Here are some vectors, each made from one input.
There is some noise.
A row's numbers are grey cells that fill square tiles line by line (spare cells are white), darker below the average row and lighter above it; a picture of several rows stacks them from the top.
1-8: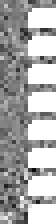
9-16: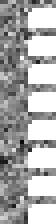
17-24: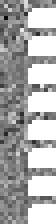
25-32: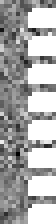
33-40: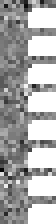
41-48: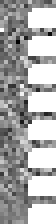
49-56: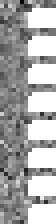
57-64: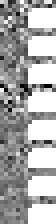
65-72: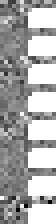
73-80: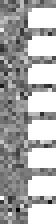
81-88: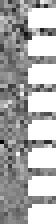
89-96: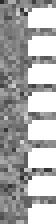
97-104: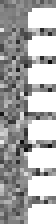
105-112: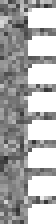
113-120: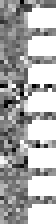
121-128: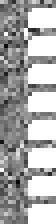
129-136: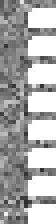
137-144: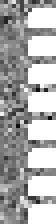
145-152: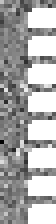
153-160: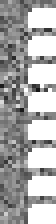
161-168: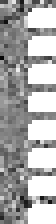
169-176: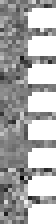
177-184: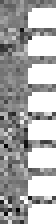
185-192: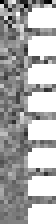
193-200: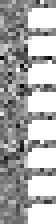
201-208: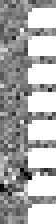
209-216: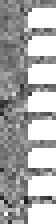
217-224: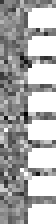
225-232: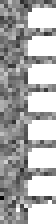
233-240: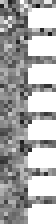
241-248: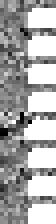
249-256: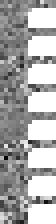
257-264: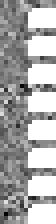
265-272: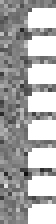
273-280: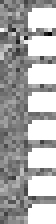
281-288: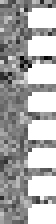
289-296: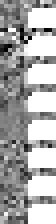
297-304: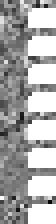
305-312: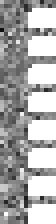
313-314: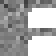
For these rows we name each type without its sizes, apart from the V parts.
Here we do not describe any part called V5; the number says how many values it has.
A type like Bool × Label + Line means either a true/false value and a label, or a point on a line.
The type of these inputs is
Bool × Bool × Bool × V5 + List(Line).
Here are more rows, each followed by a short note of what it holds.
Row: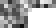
three true/false values and a value of V5
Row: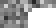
a list of three items
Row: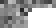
a list of one item
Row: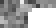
a list of two items
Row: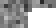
a list of two items
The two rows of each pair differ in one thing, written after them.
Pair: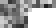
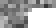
one of the three true/false values
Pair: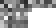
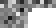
the value of V5
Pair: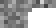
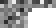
one of the three true/false values
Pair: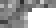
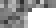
one of the three true/false values
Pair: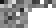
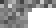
one of the three true/false values
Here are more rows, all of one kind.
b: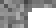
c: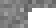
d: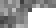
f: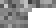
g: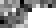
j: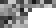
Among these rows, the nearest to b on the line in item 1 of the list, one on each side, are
c and g.
